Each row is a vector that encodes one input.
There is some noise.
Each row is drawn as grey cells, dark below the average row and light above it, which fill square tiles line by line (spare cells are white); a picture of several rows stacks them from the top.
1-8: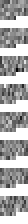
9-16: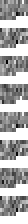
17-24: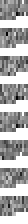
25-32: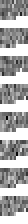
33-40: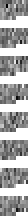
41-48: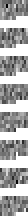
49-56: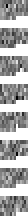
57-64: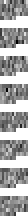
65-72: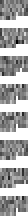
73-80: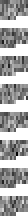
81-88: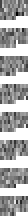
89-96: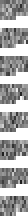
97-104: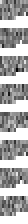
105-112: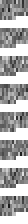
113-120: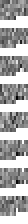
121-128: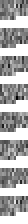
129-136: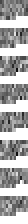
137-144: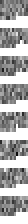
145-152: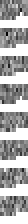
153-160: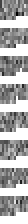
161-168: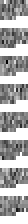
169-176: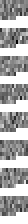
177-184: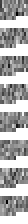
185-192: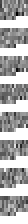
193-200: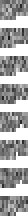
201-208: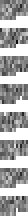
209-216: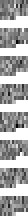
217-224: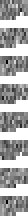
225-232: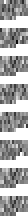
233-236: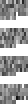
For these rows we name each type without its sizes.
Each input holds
either a label, or three true/false values.
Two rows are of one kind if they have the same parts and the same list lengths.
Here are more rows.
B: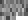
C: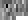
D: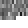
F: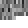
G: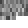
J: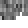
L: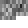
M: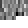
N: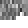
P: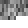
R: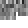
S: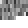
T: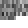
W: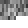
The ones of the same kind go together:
B, C, D, G, J, L, N, P, R, T, W
F, M, S

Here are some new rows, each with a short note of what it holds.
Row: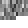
three true/false values
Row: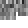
a label
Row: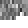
a label
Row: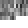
a label
